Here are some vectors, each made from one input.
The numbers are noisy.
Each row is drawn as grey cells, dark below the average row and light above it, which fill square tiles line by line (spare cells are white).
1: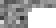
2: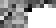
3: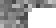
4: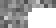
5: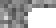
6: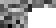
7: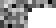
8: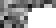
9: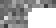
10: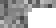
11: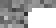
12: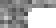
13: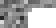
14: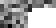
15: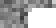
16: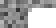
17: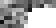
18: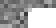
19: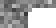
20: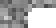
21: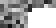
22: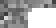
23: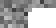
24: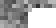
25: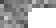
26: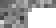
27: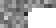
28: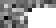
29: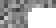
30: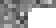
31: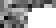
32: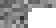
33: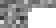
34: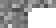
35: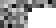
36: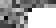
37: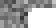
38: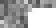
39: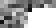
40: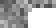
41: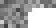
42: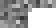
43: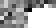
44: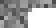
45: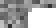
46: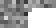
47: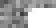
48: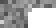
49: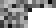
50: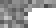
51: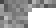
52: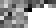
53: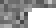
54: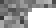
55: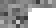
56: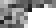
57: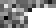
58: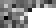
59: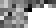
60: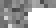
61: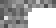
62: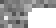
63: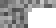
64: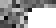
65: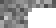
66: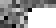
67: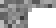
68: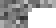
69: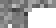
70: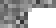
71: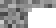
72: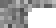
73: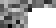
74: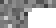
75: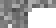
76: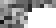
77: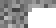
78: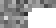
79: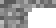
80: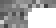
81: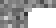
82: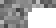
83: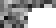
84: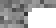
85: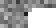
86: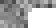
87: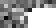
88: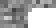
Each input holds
either one of 7 labels, or a node of an 8-node tree and three true/false values.
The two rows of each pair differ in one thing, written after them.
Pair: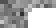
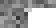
the node of the tree
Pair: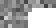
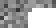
one of the three true/false values
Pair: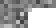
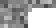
the node of the tree
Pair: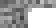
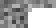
the node of the tree
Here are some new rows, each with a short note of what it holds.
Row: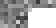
a node of an 8-node tree and three true/false values
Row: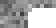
a node of an 8-node tree and three true/false values
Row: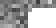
a node of an 8-node tree and three true/false values
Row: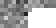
a node of an 8-node tree and three true/false values
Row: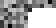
one of 7 labels
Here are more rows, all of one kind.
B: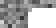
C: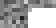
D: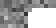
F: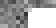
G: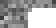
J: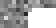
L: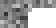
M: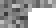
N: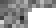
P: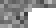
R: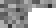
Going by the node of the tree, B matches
J and R.
